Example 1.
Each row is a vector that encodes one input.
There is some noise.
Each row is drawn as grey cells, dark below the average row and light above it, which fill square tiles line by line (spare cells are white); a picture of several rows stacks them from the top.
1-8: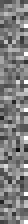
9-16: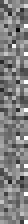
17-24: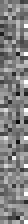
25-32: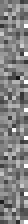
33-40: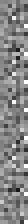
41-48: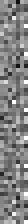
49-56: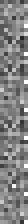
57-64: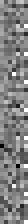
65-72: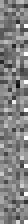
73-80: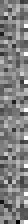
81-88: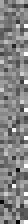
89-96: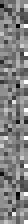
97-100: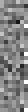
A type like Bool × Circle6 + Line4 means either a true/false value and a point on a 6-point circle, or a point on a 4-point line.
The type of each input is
Bool × Line4 + Line7.
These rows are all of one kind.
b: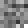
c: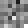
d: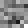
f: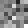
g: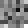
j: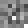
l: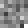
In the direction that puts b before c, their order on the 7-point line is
d, b, l, j, c, f, g.
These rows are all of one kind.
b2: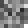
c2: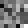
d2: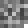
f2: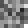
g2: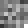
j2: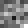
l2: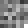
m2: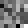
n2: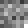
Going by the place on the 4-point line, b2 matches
c2, f2 and m2.
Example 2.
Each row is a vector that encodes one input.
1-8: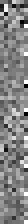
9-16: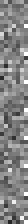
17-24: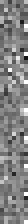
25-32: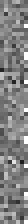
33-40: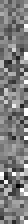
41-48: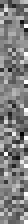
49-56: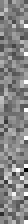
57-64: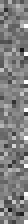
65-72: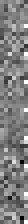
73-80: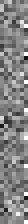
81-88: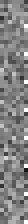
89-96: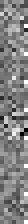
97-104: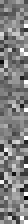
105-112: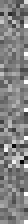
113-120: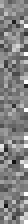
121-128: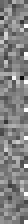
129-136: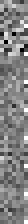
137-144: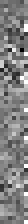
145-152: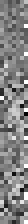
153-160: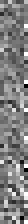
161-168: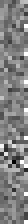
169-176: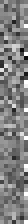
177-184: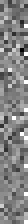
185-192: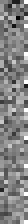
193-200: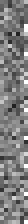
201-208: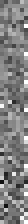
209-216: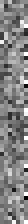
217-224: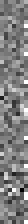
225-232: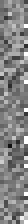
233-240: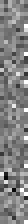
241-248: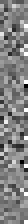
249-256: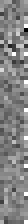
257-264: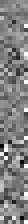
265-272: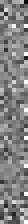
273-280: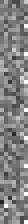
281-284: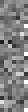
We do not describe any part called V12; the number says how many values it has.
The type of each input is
Bool × Line8 × V12.
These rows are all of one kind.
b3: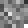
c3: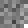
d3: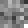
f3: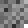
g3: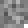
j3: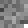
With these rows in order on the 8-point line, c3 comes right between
b3 and d3.
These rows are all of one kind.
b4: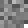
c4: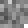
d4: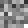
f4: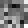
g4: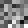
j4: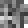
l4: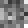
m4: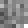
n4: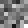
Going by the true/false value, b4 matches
d4, l4 and n4.
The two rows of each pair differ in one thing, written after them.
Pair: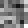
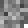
the value of V12
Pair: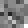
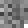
the place on the 8-point line
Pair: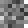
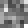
the value of V12
